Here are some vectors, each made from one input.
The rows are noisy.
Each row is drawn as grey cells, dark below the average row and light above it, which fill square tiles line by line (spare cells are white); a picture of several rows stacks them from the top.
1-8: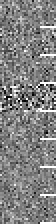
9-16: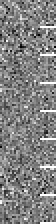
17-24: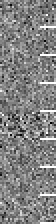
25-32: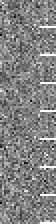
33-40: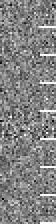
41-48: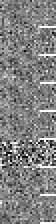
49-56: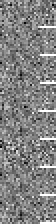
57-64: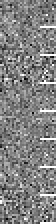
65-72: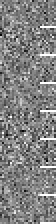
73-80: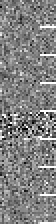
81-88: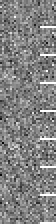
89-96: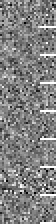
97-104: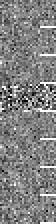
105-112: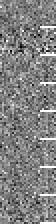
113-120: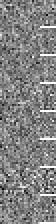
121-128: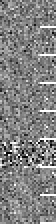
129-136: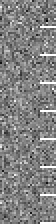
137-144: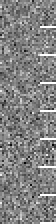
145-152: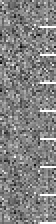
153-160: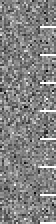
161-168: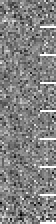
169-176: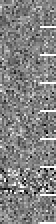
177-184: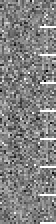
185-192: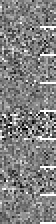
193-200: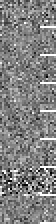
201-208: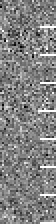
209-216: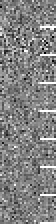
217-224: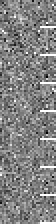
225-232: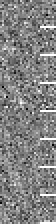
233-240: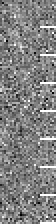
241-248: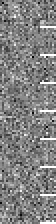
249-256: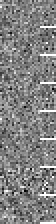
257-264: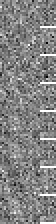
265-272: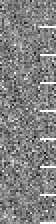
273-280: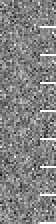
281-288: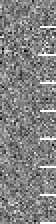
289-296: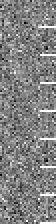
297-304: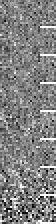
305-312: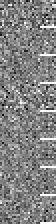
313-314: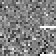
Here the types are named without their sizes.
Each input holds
a list of points on a line.
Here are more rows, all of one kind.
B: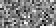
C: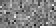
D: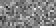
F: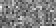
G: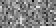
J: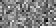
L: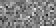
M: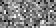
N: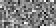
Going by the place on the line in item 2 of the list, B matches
C, J and L.
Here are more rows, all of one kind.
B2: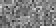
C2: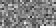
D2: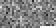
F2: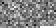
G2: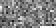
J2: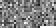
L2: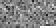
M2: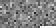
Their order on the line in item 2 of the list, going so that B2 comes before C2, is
M2, B2, G2, C2, J2, F2, D2, L2.
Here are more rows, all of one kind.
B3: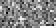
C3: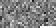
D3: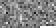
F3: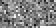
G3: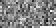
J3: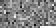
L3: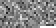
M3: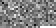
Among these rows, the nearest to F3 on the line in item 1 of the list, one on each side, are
J3 and M3.
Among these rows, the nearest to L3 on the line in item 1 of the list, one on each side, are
B3 and D3.
